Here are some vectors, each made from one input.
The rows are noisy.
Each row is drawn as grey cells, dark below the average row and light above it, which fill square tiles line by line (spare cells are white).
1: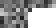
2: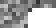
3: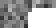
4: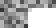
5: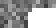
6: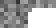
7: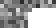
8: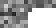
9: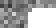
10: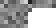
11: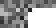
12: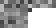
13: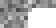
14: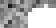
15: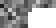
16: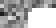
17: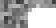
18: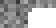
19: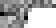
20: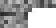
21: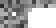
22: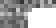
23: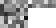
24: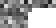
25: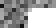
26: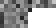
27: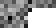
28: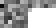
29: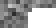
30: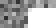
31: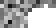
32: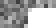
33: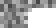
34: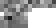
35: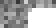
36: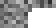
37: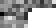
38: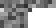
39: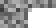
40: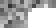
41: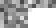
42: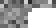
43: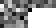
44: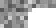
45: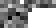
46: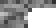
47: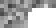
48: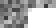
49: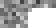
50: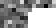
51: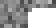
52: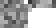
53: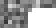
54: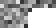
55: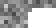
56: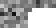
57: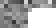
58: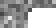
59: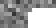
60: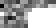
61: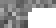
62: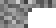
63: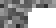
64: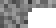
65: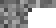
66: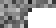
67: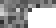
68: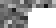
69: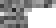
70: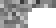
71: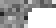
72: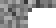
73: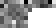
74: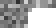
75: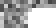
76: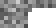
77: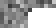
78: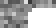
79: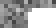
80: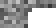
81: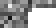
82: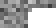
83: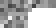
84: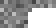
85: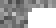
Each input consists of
a node of an 8-node tree, together with either a point on a 4-point line, or a node of a 9-node tree.
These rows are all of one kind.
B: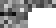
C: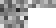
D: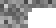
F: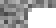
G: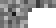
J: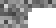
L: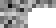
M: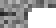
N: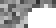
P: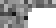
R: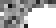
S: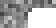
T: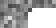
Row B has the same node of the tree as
D, J, N and R.
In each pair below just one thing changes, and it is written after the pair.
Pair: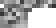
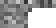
the node of the tree
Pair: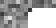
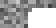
the node of the tree
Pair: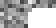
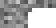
the place on the 4-point line
